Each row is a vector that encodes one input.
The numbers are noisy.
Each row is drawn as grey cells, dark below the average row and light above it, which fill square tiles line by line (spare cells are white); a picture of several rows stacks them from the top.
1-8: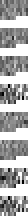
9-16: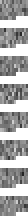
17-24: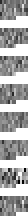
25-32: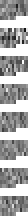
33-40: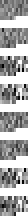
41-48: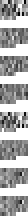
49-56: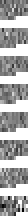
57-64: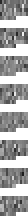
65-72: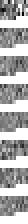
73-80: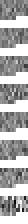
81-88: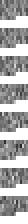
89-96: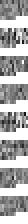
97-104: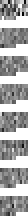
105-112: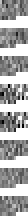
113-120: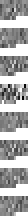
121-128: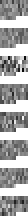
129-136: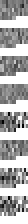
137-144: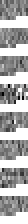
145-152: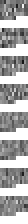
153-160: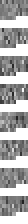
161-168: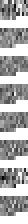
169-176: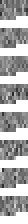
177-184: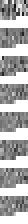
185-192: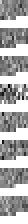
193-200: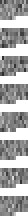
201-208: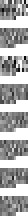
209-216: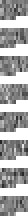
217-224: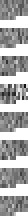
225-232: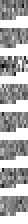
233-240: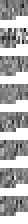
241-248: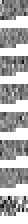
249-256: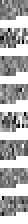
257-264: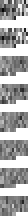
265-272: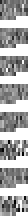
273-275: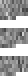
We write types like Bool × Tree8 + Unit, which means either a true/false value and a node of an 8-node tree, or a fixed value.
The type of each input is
Circle11 + (Circle14 + Unit) × Tree18.
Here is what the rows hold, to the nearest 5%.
About 15% of them hold a point on an 11-point circle. The rest hold a node of an 18-node tree, together with either a point on a 14-point circle, or a fixed value.
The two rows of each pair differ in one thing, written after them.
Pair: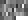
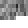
the node of the tree
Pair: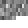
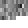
the place on the 14-point circle
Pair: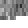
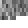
the node of the tree
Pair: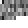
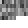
the place on the 14-point circle
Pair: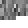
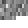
the node of the tree
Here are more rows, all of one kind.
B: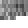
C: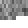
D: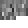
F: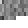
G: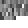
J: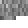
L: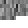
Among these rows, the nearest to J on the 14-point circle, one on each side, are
F and G.
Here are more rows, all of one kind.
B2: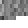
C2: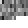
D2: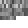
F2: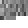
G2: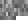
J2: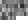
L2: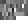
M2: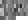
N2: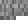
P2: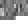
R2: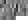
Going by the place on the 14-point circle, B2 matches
C2, D2 and N2.
